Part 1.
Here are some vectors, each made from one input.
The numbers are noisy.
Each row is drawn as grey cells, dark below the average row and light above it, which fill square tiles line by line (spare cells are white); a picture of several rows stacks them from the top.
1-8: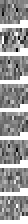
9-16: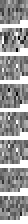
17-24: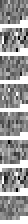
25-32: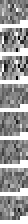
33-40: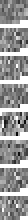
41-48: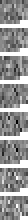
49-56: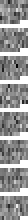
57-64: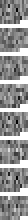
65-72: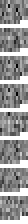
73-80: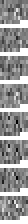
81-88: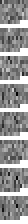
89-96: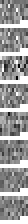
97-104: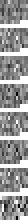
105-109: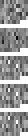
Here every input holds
either a fixed value, or four true/false values.
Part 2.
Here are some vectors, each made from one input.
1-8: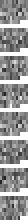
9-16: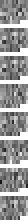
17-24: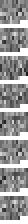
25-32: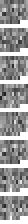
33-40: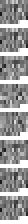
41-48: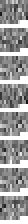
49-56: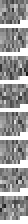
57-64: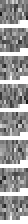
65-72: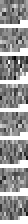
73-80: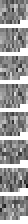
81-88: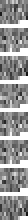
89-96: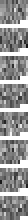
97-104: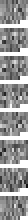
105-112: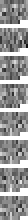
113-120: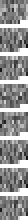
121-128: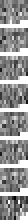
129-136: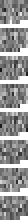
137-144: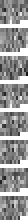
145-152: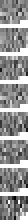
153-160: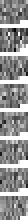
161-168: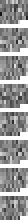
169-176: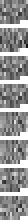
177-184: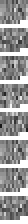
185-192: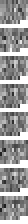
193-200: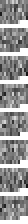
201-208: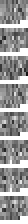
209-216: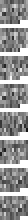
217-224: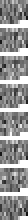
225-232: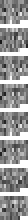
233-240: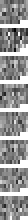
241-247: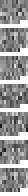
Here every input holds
either a point on a 9-point circle, or a fixed value.
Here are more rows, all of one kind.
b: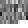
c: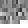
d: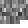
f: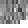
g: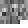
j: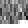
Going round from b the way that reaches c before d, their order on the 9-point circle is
b, c, f, g, d, j.
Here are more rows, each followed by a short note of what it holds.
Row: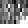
a fixed value
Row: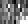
a fixed value
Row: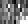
a fixed value
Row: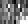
a fixed value
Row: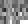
a point on a 9-point circle
